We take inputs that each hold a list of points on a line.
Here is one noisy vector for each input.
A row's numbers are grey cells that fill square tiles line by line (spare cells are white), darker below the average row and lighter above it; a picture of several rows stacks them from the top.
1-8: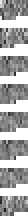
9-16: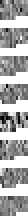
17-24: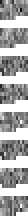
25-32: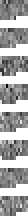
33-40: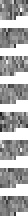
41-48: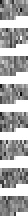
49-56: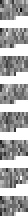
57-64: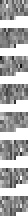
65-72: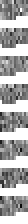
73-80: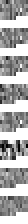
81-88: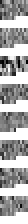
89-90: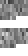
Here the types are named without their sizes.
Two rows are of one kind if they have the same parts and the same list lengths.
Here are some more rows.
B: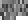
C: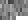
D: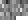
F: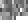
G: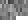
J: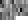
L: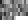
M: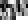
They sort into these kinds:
B, C, G, J, L
D, F
M

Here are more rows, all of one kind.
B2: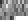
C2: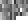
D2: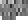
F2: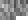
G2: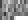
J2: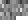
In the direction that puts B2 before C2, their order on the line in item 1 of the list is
G2, B2, F2, J2, C2, D2.
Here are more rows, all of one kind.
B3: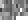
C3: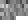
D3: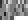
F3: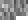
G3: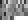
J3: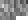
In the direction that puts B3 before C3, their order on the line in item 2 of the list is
B3, C3, G3, D3, F3, J3.
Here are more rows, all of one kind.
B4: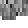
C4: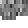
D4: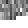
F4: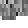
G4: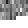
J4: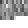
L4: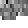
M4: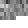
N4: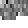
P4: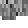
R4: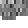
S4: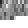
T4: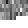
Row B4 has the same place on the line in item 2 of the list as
D4, F4, P4 and S4.
